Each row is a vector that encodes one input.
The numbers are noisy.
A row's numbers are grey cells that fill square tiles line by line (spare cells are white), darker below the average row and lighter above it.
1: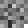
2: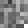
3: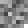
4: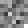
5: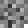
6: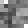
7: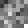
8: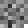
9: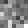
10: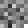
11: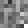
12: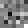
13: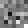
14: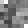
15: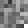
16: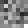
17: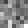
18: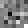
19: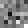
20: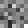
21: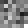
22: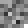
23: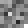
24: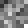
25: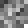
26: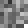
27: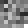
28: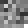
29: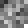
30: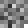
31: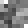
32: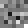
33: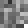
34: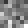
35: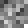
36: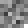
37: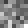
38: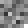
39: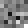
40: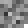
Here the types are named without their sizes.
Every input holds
a label and a true/false value.
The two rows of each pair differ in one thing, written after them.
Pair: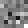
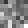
the true/false value
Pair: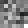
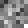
the label
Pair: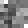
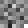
the label
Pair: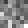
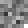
the label
